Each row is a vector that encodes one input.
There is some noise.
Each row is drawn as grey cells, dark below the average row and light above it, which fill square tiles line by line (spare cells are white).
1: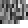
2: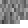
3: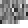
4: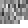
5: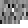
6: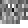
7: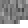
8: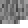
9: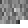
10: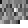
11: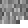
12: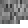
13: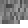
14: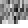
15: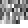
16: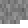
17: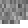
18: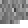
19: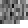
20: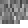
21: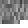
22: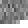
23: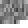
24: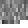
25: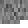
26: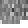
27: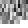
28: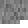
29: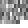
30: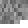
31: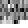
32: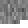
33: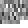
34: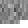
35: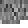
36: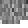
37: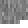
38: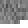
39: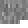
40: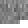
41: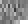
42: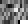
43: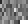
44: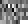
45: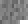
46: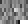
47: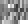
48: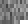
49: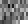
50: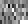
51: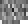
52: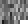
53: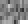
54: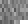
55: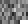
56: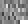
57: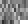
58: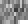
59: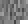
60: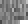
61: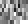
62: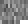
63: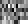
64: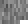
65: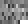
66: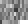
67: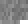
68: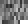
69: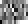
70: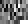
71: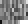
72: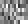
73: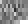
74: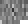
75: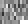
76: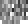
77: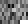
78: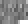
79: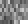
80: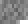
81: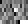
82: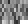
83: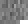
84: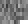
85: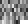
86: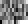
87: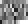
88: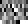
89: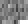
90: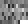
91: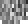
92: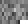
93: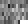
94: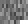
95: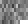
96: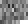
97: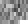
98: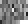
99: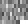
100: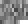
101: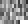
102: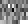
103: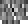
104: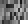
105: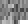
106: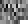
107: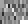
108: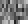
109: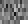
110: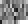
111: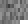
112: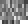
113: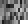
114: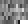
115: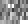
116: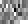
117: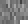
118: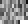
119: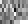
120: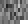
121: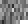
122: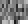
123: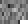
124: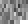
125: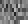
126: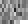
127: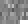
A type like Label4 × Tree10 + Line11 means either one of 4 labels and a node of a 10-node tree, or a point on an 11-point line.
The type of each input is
Bool × Circle6 × (Circle6 + Unit) + Line4.
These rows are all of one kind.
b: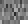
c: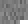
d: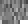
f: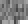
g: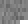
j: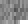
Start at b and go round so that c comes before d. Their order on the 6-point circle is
b, c, f, d, j, g.
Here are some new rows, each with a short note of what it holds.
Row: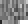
a point on each of two 6-point circles and a true/false value
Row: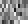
a point on each of two 6-point circles and a true/false value
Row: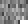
a point on a 4-point line
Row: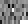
a point on a 4-point line
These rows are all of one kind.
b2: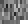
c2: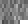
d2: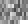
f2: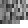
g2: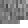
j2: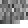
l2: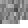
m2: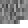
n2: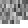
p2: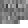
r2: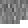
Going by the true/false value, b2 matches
c2 and g2.
